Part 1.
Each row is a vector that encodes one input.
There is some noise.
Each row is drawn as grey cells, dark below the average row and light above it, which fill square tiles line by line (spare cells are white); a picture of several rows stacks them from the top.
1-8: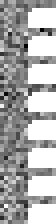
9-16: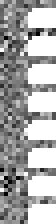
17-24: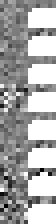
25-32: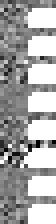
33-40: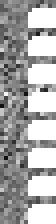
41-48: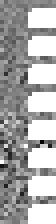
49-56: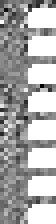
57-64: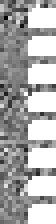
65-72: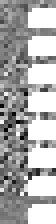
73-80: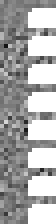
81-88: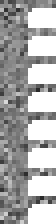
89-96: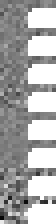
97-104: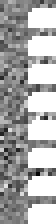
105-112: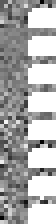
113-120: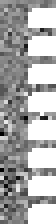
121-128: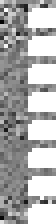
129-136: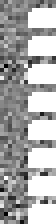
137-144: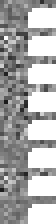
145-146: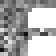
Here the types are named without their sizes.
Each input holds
either a fixed value, or a label and a true/false value.
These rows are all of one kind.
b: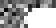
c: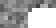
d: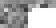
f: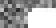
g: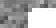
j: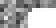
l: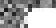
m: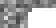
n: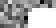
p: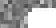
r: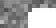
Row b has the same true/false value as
c, g, j and n.
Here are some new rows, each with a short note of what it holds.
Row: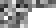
a fixed value
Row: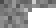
a fixed value
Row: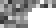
a label and a true/false value
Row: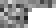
a label and a true/false value
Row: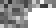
a fixed value
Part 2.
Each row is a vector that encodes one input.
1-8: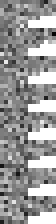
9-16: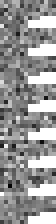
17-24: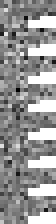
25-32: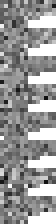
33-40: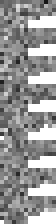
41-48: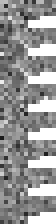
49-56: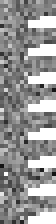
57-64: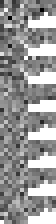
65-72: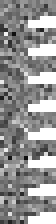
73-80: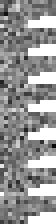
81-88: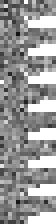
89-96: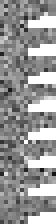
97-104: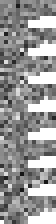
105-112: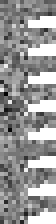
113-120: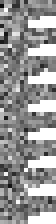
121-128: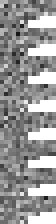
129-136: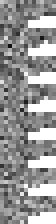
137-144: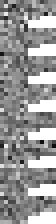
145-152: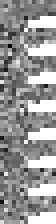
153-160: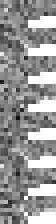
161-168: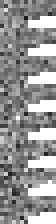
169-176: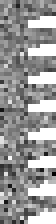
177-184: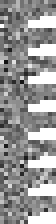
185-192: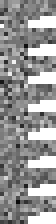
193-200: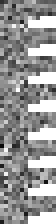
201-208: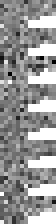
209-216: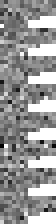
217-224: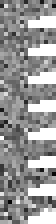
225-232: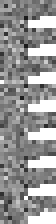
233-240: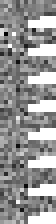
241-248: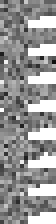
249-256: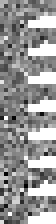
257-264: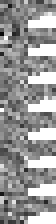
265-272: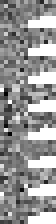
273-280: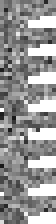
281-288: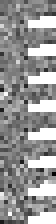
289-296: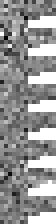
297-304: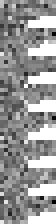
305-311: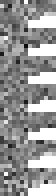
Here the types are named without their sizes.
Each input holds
a point on a line, together with either a point on a circle, or a fixed value.
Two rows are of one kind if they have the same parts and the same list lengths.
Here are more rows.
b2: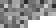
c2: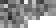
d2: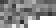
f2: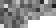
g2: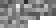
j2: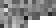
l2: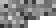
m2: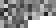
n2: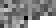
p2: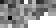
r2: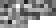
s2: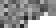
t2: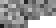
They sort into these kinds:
b2, c2, d2, f2, g2, m2, p2, r2
j2, l2, n2, s2, t2

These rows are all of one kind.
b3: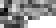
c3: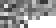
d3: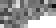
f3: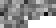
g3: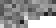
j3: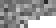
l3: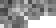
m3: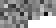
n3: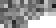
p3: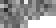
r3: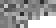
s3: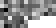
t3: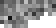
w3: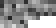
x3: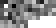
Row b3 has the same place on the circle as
f3, g3, l3 and w3.
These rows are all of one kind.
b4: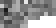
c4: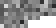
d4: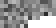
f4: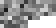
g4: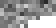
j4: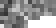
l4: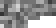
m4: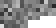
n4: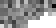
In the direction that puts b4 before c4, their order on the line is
n4, j4, b4, m4, l4, c4, d4, f4, g4.
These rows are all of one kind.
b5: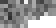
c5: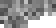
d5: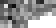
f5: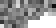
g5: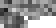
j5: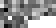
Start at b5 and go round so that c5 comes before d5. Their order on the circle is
b5, j5, g5, c5, f5, d5.
